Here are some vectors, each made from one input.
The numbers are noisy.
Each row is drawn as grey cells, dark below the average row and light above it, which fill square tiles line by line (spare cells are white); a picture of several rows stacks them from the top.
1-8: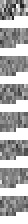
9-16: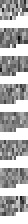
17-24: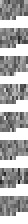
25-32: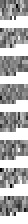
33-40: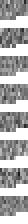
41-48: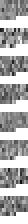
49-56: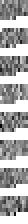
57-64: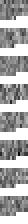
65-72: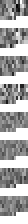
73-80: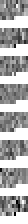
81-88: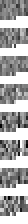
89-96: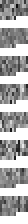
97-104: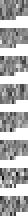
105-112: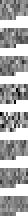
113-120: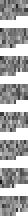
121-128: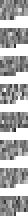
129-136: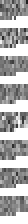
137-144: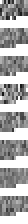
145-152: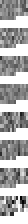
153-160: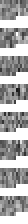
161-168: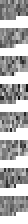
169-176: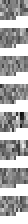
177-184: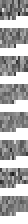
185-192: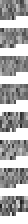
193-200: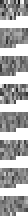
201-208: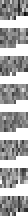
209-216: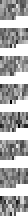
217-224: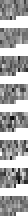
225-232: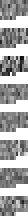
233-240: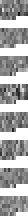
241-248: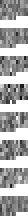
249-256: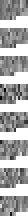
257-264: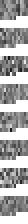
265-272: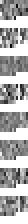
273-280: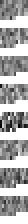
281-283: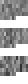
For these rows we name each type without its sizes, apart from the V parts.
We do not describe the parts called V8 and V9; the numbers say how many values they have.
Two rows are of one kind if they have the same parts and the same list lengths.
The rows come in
3 kinds.
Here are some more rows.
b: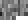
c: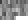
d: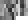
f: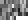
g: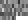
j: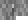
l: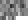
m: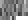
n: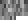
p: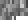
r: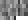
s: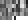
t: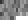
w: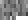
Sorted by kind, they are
b, t
c, d, g, l, n, r, w
f, j, m, p, s

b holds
a value of V8.
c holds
a point on a circle and a value of V8.
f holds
a true/false value and a value of V9.
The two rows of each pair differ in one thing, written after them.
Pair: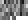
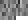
the value of V8
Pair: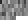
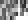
the place on the circle
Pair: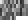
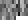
the value of V8
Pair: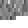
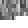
the place on the circle
